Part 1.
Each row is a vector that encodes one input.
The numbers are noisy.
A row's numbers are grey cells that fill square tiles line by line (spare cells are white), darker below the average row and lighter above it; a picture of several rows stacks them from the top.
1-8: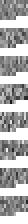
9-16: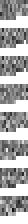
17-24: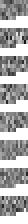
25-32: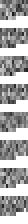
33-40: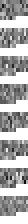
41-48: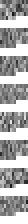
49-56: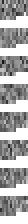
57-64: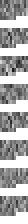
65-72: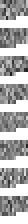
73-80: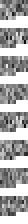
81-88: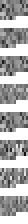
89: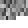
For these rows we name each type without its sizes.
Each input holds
a node of a tree.
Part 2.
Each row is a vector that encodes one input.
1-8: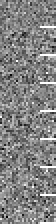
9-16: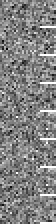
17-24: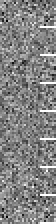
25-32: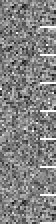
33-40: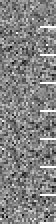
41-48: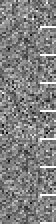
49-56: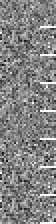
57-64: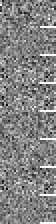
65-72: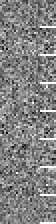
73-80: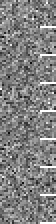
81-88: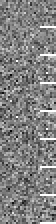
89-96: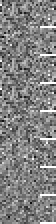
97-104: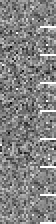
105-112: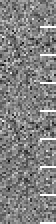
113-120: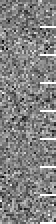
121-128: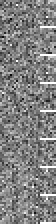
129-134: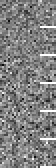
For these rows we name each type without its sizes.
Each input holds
a node of a tree.
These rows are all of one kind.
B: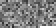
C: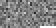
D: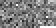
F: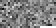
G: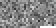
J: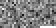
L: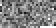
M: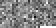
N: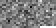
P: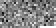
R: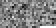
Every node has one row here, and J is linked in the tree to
G.
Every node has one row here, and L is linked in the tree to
N.
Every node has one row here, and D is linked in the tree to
N.
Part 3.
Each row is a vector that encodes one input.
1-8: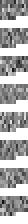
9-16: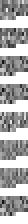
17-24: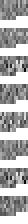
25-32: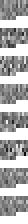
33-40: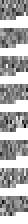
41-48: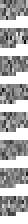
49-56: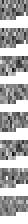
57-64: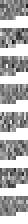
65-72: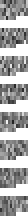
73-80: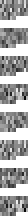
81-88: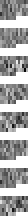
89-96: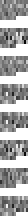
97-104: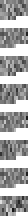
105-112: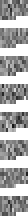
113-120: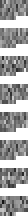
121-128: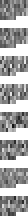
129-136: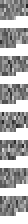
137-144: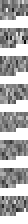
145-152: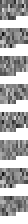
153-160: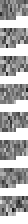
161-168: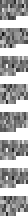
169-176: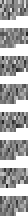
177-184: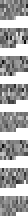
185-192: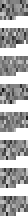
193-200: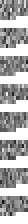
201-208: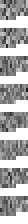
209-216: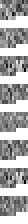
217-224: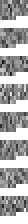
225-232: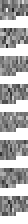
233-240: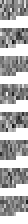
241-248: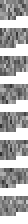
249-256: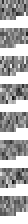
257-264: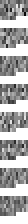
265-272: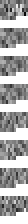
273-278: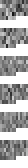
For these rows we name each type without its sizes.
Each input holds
a node of a tree.
